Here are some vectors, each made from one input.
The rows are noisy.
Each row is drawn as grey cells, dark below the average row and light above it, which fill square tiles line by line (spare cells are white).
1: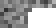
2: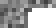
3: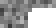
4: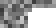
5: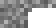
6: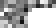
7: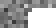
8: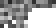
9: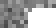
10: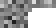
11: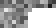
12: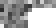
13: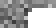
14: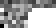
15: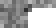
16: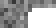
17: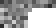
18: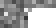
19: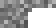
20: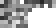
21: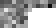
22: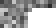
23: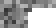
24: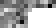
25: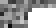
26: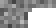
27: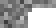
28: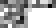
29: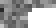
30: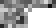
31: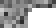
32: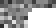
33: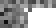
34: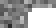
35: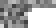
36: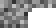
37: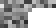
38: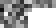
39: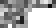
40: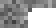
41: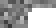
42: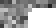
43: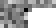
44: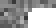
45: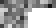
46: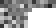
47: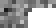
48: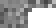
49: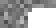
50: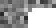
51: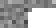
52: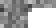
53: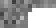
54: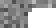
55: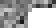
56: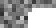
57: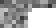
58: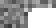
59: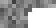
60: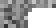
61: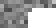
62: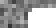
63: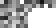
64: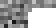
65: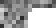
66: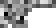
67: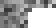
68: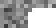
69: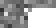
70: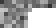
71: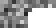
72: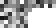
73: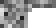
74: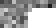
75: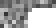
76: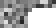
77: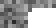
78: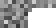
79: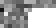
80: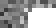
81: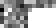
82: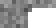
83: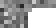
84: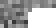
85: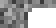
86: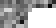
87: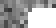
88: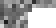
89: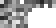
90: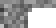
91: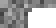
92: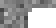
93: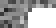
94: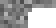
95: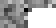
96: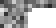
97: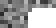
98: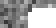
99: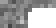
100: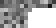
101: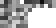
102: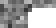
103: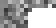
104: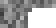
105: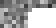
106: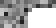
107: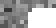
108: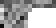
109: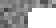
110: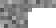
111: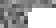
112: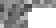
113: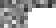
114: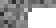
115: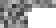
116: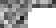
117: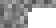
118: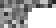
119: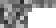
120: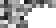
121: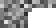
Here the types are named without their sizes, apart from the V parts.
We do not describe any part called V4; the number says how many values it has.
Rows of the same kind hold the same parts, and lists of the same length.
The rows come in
3 kinds.
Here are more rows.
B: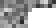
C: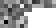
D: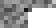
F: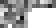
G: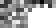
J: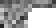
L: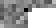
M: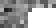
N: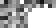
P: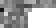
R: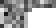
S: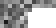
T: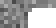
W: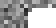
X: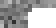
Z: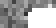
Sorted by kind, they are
B, F, J, R
C, D, L, M, P, S, T, W, X, Z
G, N

